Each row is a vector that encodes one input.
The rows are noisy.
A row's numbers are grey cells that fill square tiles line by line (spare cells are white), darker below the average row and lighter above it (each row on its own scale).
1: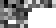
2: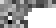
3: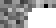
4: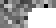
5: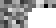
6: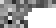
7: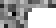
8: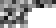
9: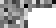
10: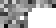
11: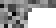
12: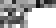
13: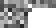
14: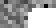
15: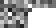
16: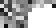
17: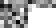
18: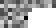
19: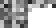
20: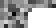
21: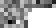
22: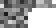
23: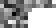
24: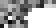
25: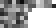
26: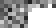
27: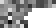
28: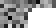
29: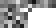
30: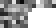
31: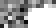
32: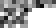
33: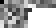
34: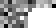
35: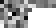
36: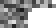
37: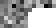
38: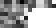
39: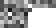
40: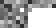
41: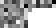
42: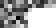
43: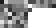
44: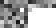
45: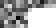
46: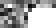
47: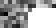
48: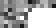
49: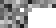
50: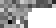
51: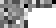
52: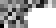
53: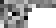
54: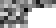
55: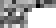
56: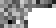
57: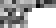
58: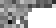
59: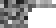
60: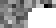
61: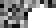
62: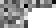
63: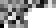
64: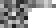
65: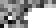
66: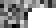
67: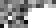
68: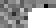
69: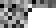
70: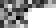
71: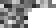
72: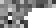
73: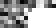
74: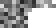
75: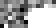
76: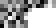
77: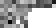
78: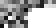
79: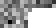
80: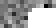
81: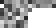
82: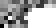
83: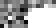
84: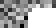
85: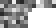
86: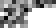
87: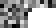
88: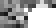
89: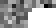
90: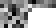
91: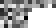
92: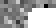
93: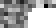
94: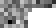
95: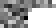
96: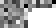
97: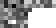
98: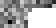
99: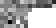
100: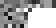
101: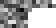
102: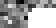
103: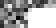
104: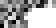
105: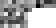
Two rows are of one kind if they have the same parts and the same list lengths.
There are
2 kinds of row.
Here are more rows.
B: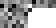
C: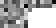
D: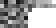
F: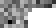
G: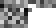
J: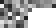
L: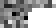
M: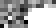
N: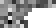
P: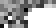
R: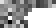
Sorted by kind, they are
B, D, G, J, L
C, F, M, N, P, R

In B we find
a node of each of two 11-node trees.
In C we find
a node of a 10-node tree.
